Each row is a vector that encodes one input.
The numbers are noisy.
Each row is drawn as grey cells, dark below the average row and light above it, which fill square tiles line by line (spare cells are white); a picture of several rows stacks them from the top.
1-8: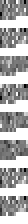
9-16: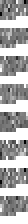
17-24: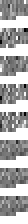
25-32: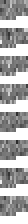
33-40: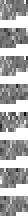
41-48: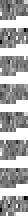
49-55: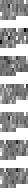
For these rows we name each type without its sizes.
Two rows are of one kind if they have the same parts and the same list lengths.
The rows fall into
2 kinds.
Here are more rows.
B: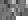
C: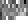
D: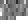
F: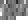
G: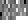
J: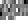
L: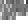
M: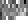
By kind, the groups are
B, D, F, L
C, G, J, M

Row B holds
three true/false values.
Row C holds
a point on a line.
